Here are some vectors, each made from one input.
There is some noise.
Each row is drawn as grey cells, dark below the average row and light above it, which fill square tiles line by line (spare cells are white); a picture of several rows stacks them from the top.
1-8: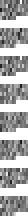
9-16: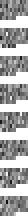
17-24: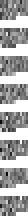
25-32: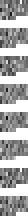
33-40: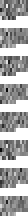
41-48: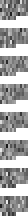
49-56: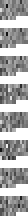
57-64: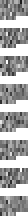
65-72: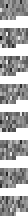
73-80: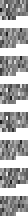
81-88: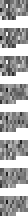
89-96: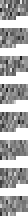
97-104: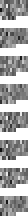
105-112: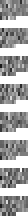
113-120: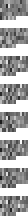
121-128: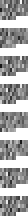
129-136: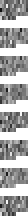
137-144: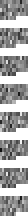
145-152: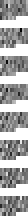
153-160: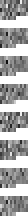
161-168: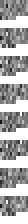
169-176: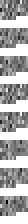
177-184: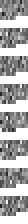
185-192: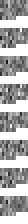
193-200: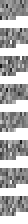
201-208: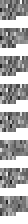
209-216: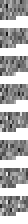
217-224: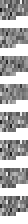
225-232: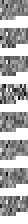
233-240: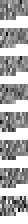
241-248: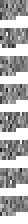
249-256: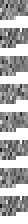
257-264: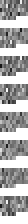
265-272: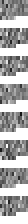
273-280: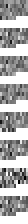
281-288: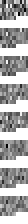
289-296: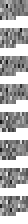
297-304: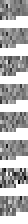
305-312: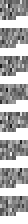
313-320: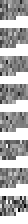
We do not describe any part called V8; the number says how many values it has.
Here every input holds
a list of up to two items, each a true/false value and a value of V8.
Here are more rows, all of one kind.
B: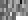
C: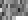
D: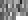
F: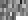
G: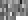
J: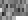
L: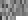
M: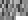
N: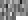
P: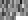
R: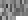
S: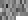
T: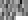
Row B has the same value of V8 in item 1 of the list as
F, G, N and P.
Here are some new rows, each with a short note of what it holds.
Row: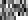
the empty list
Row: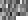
a list of one item
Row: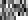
the empty list
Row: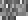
a list of one item
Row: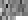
a list of two items
